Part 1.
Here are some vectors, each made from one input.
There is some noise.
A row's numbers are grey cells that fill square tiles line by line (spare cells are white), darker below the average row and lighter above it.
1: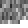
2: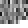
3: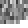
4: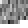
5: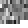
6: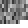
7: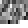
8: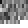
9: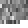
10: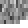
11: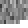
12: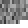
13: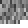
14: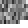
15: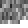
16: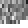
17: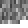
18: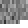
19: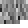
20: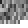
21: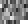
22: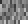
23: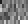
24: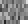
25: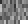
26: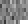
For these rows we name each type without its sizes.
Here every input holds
a point on a circle.
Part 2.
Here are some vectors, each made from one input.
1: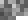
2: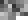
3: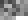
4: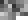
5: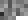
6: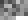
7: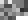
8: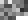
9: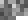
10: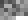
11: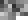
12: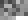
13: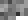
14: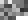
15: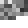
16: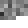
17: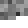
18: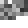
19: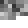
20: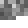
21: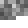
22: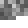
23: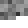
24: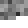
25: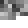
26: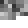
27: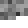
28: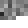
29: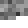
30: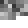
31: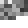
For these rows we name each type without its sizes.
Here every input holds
a point on a line.
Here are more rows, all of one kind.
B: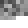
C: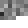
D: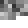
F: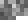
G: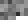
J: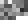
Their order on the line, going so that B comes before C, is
D, B, G, C, F, J.
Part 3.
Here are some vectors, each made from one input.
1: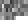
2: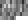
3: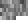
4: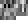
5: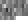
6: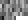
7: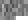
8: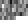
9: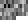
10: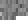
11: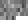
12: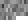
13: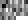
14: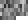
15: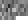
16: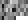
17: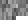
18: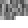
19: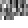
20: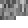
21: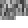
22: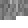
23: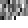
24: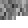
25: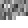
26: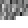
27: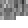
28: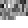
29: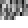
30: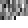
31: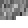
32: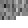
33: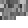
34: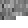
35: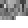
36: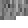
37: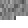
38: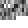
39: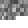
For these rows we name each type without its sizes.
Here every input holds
a label.
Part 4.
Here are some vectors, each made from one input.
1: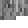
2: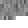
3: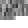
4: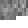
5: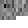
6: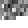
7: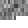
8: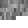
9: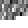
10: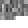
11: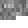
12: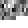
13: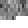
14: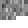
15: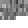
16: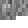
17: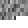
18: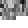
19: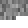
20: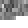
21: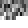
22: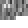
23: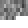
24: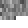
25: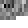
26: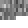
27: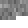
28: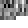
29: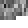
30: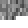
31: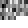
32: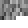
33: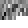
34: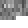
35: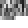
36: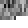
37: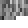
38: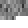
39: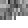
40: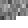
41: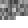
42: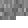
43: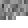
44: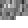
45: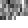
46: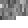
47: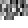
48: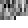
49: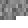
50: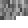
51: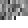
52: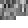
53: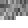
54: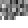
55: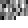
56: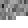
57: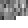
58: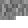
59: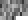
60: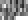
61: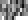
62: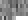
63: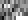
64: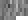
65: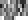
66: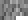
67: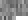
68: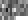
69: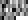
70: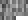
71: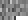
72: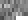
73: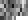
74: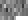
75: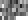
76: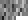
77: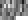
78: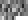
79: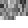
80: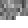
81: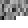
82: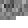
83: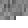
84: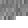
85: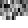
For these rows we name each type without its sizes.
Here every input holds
a label.
